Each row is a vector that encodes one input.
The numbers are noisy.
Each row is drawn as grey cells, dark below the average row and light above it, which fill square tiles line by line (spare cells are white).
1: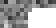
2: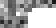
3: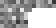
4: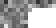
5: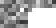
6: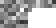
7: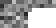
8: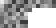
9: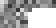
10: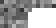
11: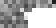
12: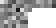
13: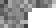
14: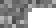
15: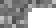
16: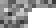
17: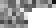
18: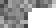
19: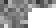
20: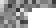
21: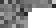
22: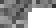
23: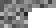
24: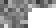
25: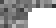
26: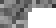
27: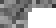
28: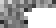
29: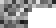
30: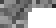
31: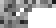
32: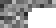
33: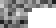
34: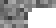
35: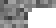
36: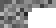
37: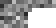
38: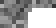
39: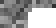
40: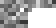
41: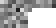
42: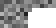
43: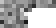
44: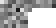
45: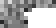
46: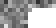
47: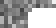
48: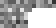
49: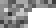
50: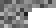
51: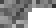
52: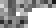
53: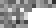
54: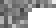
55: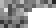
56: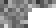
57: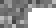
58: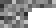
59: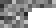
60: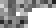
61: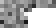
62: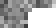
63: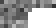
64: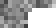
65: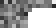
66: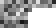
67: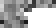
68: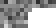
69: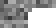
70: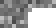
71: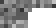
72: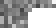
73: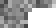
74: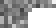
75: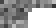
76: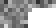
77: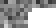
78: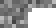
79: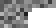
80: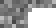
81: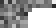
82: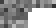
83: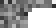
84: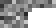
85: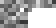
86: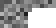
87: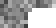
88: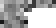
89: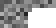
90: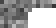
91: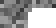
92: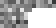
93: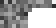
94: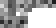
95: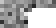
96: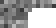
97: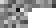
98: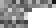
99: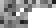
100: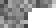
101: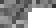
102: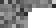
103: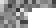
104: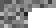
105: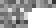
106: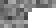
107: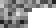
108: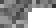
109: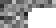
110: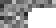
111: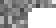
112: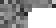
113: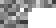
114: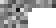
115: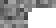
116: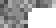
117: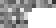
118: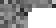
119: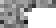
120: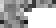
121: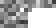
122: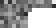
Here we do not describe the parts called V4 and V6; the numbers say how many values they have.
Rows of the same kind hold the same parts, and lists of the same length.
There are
2 kinds of row.
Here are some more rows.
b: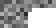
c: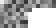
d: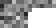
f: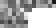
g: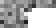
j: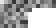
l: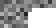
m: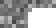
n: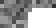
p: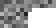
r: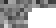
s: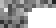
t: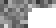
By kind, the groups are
b, d, l, m, n, p, r, t
c, f, g, j, s

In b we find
a true/false value and a value of V6.
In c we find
one of 5 labels and a value of V4.
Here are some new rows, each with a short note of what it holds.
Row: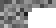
a true/false value and a value of V6
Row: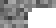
a true/false value and a value of V6
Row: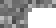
a true/false value and a value of V6
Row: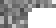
a true/false value and a value of V6
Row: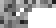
one of 5 labels and a value of V4
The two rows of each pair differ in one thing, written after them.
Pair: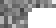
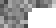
the true/false value
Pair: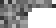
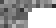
the value of V6
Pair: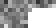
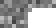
the true/false value
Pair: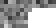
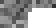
the true/false value
